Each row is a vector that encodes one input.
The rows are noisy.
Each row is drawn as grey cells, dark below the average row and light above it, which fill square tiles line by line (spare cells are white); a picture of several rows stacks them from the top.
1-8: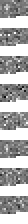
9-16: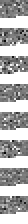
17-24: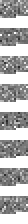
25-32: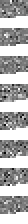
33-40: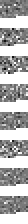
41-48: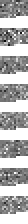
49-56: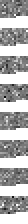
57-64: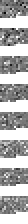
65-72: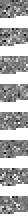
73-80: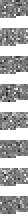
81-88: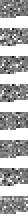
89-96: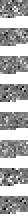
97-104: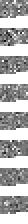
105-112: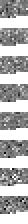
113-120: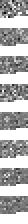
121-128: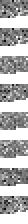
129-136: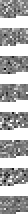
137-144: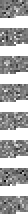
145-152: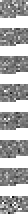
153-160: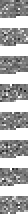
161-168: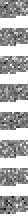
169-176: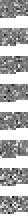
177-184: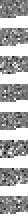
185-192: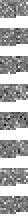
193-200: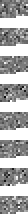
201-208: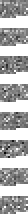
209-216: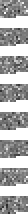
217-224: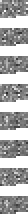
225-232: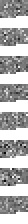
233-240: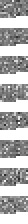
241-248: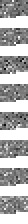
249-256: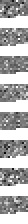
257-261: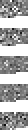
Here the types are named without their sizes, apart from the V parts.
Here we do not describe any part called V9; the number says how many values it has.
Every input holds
a point on a line, together with either a point on a circle, or a value of V9.
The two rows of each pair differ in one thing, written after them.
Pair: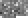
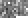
the place on the line
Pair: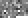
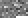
the place on the line
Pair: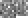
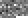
the place on the circle
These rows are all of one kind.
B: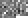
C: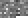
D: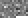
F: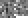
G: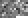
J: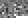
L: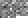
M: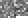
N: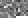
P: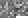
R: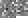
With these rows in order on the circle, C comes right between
J and N.
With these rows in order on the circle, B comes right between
G and L.
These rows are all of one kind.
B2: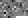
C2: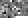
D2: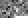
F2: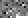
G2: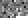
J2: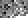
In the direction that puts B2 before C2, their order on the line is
J2, B2, D2, F2, G2, C2.
